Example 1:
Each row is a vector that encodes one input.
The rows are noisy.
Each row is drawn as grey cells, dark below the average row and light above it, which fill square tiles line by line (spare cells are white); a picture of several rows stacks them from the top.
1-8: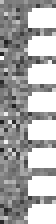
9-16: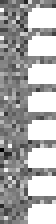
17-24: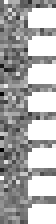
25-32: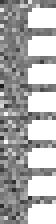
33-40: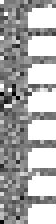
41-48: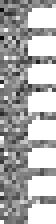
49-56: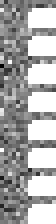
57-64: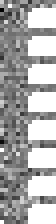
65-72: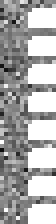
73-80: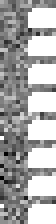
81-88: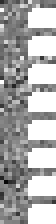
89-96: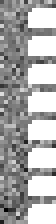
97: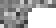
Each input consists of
a true/false value, together with either a point on a 5-point line, or a point on a 6-point line.
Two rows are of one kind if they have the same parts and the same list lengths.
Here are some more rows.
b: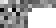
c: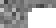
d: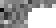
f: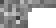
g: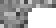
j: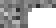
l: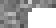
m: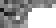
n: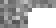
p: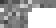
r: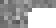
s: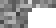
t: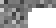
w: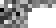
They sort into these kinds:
b, d, m, n, r, w
c, f, g, j, l, p, s, t

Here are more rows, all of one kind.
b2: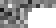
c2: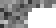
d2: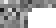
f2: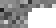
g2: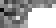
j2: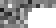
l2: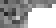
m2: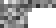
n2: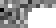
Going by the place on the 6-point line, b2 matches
g2, j2 and n2.
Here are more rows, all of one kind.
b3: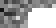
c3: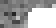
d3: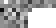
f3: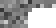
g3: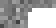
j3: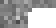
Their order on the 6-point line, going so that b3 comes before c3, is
b3, f3, c3, j3, g3, d3.
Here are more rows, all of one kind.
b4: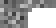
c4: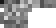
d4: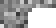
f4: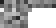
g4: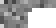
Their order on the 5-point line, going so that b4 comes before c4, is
g4, b4, c4, f4, d4.
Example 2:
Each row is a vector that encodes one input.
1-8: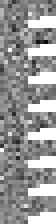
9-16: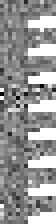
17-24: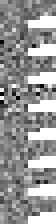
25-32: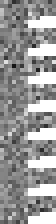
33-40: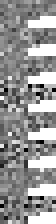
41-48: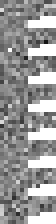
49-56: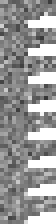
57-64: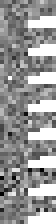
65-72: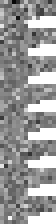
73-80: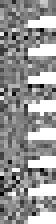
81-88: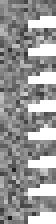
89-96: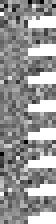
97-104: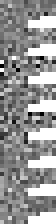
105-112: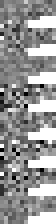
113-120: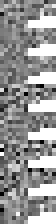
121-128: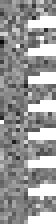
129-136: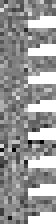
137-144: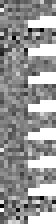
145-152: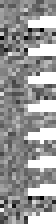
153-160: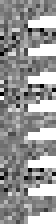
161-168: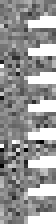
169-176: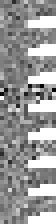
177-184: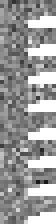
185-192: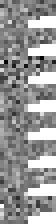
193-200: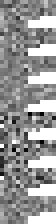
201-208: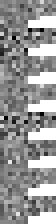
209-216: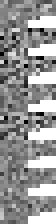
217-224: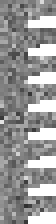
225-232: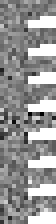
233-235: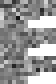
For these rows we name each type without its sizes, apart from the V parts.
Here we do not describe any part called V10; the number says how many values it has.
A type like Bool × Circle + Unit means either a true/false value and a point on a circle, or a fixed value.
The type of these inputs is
Line + (Tree + Unit) × V10.
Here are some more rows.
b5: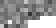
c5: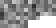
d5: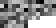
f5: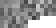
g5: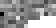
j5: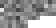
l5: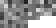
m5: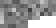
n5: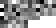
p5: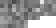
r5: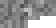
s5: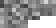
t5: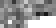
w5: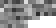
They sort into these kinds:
b5, c5, g5, j5, l5, r5, t5, w5
d5, n5
f5, m5, p5, s5

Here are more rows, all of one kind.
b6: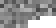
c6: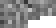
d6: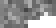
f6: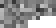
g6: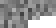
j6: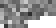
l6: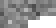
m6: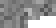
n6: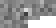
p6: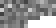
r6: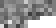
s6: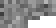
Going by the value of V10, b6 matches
c6, f6 and p6.
